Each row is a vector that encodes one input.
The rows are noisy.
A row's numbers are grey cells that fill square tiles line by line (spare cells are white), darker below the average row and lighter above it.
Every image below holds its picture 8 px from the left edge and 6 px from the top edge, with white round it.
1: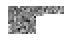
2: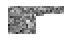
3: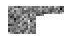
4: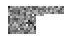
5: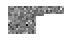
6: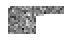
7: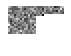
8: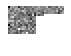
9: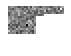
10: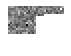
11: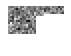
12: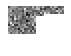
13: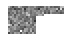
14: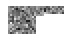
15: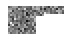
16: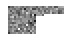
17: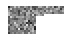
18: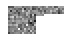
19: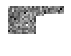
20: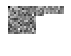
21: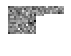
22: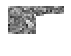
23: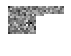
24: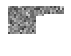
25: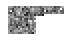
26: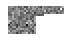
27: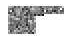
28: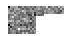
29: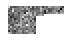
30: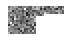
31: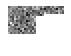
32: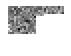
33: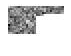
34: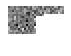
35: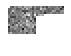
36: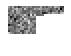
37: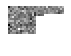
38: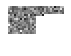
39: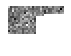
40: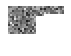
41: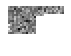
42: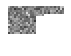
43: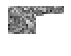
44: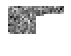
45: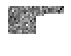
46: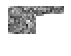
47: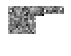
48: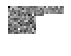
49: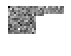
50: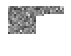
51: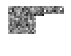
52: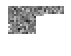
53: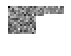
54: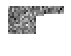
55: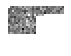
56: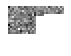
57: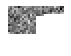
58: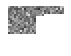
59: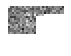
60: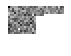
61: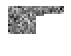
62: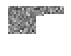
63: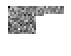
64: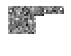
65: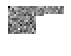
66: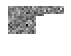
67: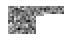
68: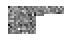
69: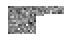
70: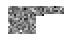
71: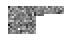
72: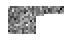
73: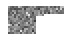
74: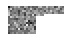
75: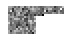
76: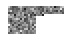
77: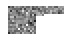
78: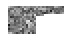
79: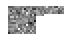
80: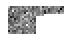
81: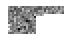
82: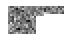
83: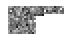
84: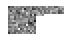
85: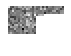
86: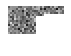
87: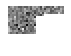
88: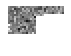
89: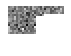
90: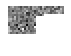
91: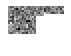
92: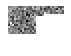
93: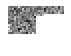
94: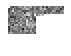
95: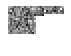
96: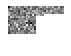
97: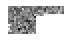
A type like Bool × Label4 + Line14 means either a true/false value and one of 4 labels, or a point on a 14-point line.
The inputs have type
Bool × Tree8.
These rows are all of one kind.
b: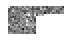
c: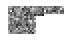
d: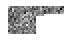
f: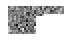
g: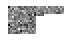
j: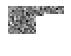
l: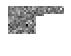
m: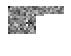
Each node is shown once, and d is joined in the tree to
b.
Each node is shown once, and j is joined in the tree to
f.
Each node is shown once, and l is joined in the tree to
b, c, f and g.
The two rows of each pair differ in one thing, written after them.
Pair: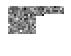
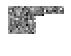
the true/false value
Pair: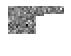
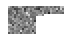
the true/false value
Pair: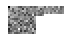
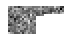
the node of the tree
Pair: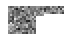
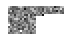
the node of the tree
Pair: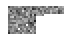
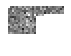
the node of the tree
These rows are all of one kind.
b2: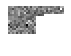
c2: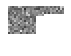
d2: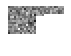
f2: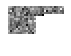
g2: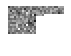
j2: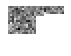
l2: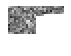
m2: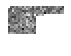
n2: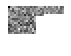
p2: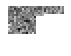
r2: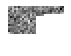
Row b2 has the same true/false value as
f2, l2, n2 and r2.
